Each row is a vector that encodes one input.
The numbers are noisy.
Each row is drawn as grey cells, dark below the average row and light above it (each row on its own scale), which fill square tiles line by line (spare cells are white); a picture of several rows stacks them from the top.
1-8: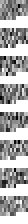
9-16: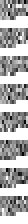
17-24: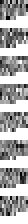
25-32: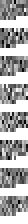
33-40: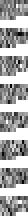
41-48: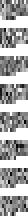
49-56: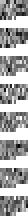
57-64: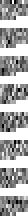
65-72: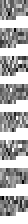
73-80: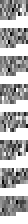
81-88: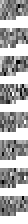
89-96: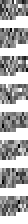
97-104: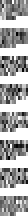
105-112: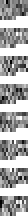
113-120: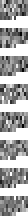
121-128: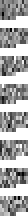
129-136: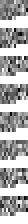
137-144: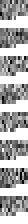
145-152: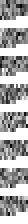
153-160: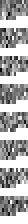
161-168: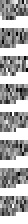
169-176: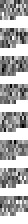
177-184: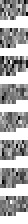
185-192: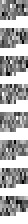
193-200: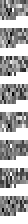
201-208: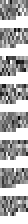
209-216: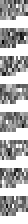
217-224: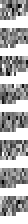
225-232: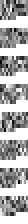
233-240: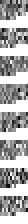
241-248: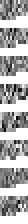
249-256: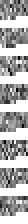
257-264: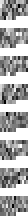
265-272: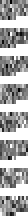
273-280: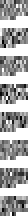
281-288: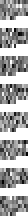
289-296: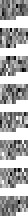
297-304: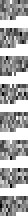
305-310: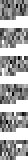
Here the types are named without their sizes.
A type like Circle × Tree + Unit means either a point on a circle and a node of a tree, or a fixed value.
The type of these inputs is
(Bool × Bool × Bool + Unit) × Line + List(Circle).
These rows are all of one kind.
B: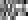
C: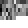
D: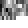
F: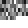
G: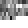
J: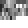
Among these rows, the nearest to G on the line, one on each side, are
B and J.
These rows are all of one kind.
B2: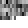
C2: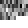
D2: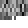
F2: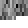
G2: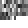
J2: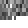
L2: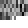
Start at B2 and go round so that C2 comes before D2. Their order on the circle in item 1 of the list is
B2, G2, F2, J2, C2, L2, D2.
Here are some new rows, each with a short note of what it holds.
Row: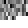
a point on a line and three true/false values
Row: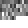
a point on a line and three true/false values
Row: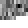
a list of one item
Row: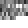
a point on a line and three true/false values
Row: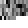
a list of three items
